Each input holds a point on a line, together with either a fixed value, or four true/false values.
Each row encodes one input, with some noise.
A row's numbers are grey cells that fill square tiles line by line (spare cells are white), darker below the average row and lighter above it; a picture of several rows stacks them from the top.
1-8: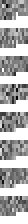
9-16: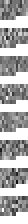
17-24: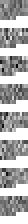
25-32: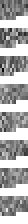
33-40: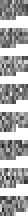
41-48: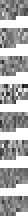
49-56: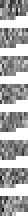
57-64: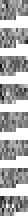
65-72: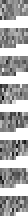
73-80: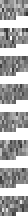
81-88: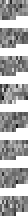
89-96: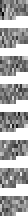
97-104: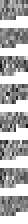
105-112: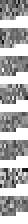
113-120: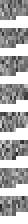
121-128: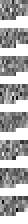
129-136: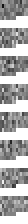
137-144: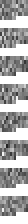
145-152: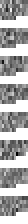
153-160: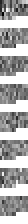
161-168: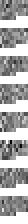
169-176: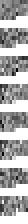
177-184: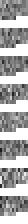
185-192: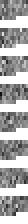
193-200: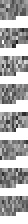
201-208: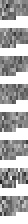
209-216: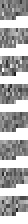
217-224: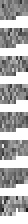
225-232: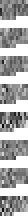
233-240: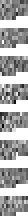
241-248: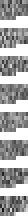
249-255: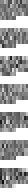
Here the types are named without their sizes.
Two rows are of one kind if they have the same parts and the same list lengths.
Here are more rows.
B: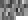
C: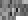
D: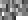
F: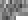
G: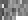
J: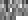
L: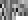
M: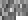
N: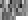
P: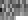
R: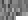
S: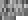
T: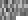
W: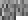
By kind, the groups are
B, C, D, F, M, N, P, R, W
G, J, L, S, T

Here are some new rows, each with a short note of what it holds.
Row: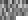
a point on a line
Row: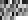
a point on a line
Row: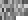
a point on a line
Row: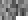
a point on a line and four true/false values
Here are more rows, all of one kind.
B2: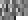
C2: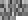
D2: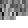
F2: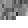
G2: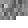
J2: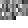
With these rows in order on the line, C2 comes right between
F2 and G2.
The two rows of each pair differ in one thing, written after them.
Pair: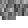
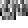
the place on the line
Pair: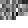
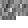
the place on the line
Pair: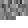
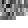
the place on the line
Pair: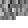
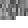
the place on the line
